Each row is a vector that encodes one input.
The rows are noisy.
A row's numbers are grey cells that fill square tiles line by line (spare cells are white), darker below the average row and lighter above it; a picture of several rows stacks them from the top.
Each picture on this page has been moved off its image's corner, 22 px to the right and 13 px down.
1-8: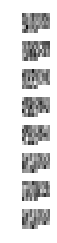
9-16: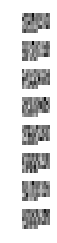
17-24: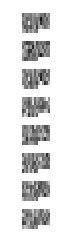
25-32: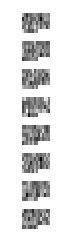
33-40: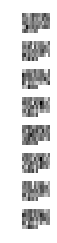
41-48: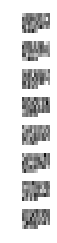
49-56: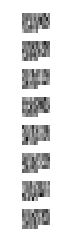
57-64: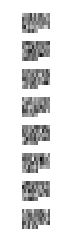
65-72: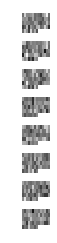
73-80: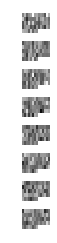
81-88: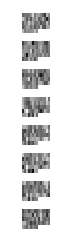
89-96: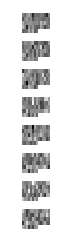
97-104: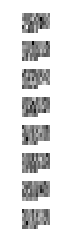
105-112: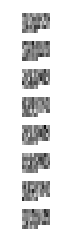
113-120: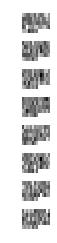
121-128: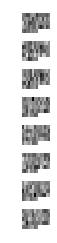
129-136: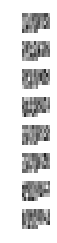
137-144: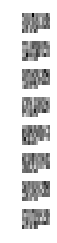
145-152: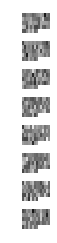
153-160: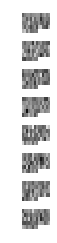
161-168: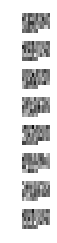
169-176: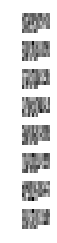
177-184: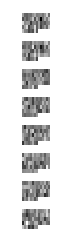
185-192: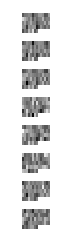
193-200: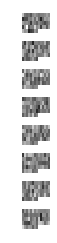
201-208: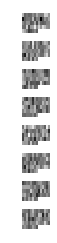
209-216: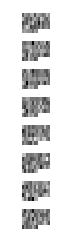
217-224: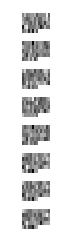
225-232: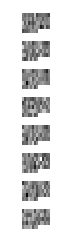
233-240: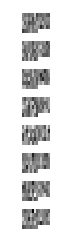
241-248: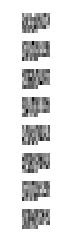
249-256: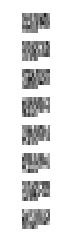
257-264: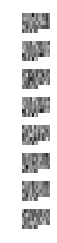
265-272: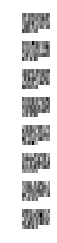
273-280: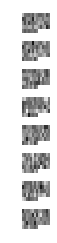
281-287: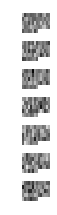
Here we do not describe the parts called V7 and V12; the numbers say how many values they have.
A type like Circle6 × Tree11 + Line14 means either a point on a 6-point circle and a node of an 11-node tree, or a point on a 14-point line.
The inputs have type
(Bool × Bool × Bool + V12) × (Line8 + V7).
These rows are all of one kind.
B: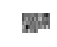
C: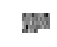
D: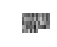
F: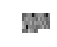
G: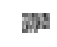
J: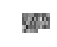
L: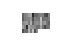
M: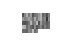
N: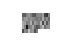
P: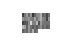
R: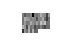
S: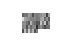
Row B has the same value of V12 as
C, F and N.
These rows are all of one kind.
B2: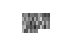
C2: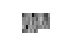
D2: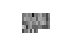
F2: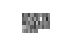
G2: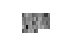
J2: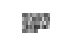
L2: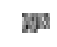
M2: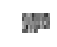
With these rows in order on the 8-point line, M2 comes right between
C2 and J2.
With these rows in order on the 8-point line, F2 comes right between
B2 and G2.
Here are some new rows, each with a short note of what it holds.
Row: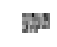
a point on an 8-point line and a value of V12
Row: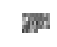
a point on an 8-point line and three true/false values
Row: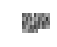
a value of V7 and a value of V12
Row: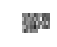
a point on an 8-point line and a value of V12
